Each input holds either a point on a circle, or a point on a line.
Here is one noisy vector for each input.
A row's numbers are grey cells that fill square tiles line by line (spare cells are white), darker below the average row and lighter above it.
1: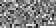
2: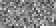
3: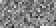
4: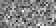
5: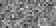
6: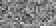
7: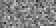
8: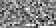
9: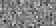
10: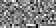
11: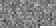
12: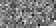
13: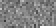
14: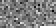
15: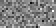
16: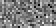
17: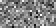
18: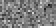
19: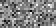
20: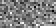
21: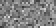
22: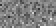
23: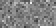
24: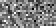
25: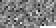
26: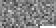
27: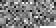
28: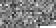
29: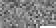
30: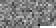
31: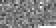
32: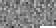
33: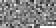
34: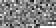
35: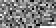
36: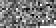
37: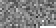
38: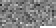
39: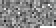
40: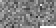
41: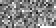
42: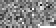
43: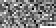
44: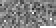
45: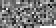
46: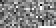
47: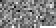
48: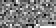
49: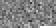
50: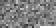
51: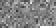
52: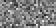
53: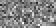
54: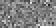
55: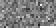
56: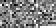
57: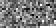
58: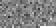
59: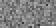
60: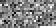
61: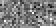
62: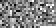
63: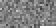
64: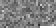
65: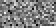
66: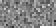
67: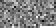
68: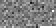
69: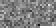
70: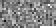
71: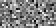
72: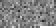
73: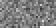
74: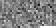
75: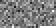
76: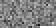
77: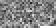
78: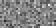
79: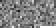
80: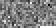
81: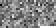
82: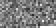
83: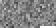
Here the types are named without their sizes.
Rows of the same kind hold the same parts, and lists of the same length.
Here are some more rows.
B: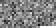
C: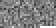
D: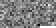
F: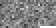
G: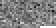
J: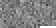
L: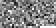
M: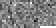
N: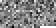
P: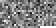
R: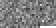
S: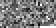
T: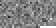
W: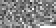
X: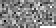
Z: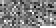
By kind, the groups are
B, D, J, L, N, R, S, X
C, F, G, M, P, T, W, Z

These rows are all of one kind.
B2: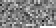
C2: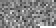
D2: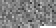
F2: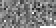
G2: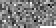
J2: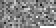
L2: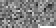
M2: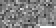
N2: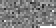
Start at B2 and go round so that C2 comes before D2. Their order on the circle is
B2, F2, N2, C2, J2, G2, M2, L2, D2.
